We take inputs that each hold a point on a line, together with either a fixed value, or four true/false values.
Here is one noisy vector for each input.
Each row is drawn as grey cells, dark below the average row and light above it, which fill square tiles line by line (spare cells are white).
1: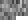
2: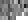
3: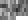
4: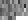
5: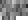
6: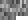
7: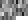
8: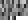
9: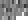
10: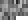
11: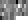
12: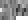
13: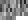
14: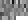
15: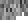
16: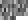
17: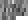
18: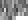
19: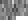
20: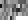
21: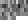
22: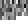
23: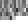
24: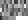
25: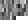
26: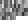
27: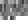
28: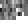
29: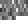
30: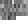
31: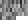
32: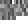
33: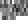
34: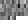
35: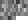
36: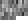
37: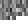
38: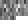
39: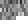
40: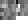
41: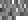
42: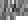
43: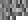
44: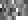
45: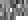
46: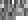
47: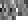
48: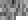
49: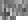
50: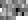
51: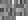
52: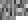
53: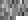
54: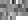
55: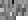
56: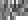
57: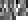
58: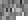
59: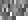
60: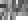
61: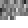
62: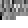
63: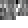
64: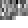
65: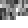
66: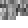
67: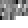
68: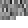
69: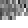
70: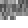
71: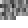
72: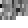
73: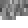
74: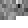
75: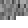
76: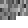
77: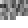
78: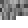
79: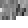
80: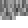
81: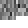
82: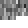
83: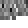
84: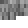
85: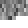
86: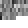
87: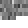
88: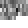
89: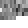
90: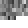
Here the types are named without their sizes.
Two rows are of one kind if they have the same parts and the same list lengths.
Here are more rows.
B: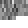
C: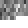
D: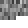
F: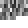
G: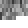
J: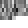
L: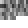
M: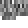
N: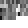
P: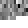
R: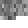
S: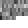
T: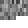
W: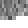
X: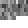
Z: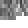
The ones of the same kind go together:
B, C, F, G, J, L, M, P, R, S, W, X, Z
D, N, T

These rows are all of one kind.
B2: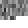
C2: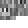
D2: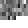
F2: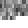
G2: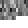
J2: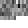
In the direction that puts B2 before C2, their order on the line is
B2, F2, J2, D2, C2, G2.
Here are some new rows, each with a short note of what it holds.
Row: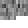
a point on a line and four true/false values
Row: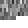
a point on a line
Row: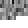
a point on a line and four true/false values
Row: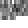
a point on a line and four true/false values
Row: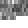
a point on a line and four true/false values
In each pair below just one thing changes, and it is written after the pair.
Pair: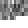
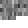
the place on the line
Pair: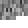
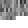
one of the four true/false values
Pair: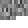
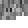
one of the four true/false values
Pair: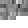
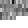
one of the four true/false values
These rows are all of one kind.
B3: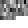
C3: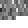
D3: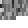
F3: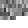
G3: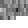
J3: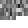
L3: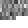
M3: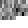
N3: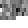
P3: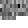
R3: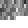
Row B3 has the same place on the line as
C3, L3 and R3.
